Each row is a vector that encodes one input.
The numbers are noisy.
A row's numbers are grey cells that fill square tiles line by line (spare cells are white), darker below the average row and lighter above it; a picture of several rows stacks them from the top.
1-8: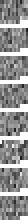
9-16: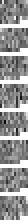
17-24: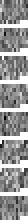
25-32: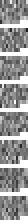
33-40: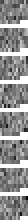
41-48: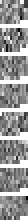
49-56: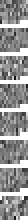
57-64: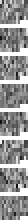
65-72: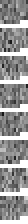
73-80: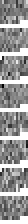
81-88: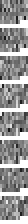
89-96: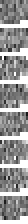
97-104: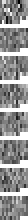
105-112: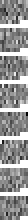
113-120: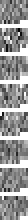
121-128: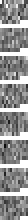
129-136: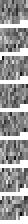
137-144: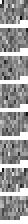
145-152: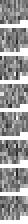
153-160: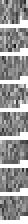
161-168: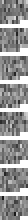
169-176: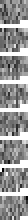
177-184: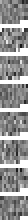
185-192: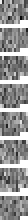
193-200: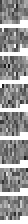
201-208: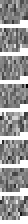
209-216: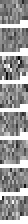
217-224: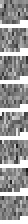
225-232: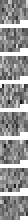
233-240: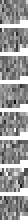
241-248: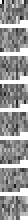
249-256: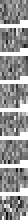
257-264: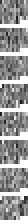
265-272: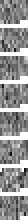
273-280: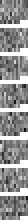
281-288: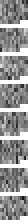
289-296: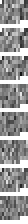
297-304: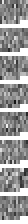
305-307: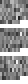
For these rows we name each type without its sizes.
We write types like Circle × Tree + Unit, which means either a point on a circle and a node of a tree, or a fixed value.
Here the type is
List(Line × Line).
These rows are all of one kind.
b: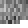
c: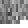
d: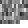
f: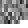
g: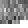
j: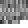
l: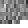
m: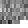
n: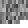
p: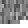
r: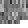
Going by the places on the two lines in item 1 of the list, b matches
g, l, m and n.
